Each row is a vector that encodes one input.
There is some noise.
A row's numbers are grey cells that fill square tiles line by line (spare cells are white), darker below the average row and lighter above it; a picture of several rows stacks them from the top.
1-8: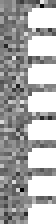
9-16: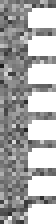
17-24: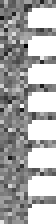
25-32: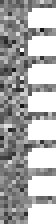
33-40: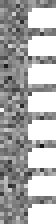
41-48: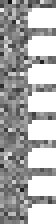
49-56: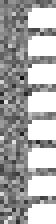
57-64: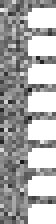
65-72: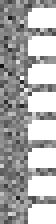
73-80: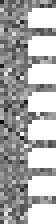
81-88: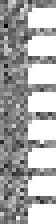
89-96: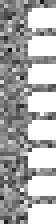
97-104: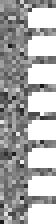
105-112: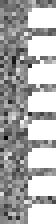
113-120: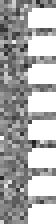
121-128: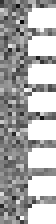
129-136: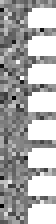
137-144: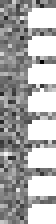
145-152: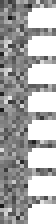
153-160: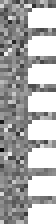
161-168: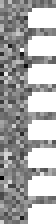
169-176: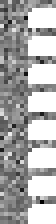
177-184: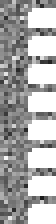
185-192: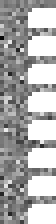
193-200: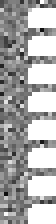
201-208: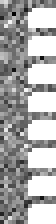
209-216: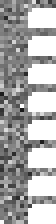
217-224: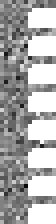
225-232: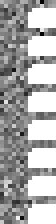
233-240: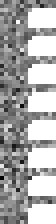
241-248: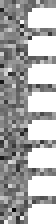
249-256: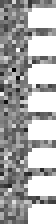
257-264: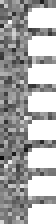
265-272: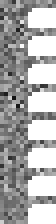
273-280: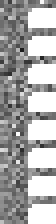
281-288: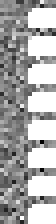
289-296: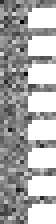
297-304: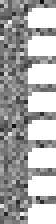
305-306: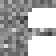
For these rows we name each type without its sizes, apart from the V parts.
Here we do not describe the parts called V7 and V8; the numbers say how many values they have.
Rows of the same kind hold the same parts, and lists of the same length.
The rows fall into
3 kinds.
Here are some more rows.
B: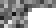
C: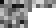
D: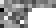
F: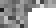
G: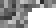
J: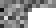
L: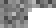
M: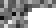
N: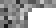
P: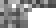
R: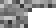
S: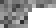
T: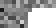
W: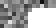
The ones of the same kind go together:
B, D, F, G, J, M, T, W
C, N, P, R
L, S

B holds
a true/false value and a value of V7.
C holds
a point on a circle and a value of V8.
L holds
a value of V8.
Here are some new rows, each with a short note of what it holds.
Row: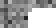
a value of V8
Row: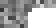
a true/false value and a value of V7
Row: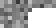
a value of V8
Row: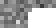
a value of V8
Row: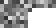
a point on a circle and a value of V8
